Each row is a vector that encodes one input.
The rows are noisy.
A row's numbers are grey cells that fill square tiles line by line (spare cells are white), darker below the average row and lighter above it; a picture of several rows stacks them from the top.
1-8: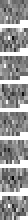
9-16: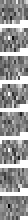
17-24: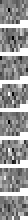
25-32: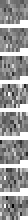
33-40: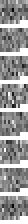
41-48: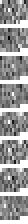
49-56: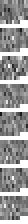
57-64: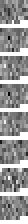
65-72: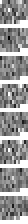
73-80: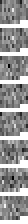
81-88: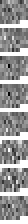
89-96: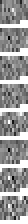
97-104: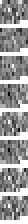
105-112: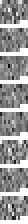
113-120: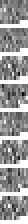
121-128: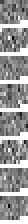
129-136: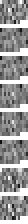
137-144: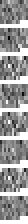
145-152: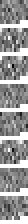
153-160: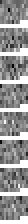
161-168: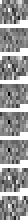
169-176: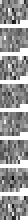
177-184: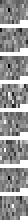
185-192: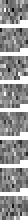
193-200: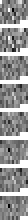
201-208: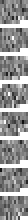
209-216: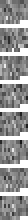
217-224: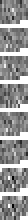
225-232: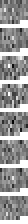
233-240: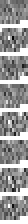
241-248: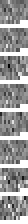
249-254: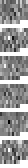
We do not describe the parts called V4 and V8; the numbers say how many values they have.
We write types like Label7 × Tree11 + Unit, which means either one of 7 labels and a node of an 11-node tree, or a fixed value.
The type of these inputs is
(Bool × Label7 × V4 + Circle5) × Line6 + V8.
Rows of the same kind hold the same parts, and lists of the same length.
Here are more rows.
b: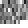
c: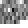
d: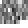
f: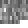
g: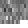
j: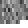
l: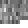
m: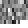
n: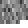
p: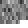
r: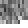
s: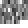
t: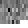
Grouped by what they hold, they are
b, c, d, m, s
f, g, j, l, n, p, t
r

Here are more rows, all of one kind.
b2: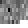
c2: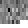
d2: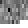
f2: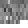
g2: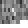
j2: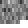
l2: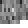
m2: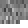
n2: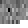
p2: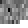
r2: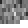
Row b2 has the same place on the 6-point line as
c2, d2, n2 and p2.
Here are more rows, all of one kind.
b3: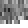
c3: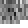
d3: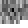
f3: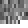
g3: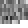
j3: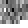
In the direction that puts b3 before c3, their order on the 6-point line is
f3, g3, b3, d3, c3, j3.
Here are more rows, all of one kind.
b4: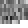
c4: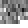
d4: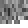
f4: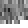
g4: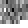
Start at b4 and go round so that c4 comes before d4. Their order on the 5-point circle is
b4, g4, c4, d4, f4.
